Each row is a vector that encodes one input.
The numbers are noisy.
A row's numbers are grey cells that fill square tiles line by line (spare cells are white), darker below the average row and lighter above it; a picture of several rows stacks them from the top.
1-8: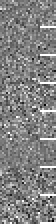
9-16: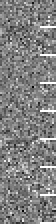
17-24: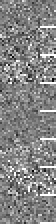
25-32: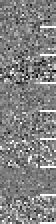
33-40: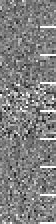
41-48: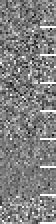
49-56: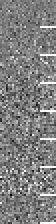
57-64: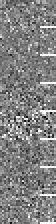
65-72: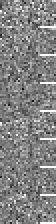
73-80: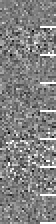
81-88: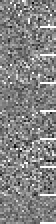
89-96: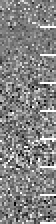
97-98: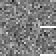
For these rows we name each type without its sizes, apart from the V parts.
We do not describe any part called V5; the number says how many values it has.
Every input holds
a true/false value, together with either a node of a tree, or a value of V5.
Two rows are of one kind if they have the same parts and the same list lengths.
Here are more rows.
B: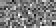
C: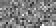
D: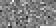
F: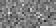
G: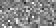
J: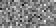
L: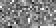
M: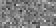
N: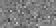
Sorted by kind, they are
B, D, F, G, L
C, J, M, N

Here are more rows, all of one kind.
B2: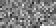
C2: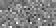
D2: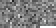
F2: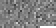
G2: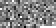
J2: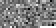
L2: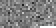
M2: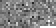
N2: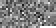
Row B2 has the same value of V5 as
D2 and G2.
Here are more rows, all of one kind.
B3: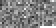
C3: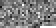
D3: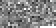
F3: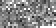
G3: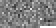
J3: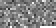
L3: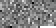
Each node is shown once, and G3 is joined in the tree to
J3.
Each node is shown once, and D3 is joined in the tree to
B3.
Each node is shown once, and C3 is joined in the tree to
L3.
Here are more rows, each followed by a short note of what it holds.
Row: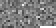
a node of a tree and a true/false value
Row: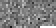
a node of a tree and a true/false value
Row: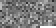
a true/false value and a value of V5
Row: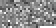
a true/false value and a value of V5
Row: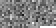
a node of a tree and a true/false value
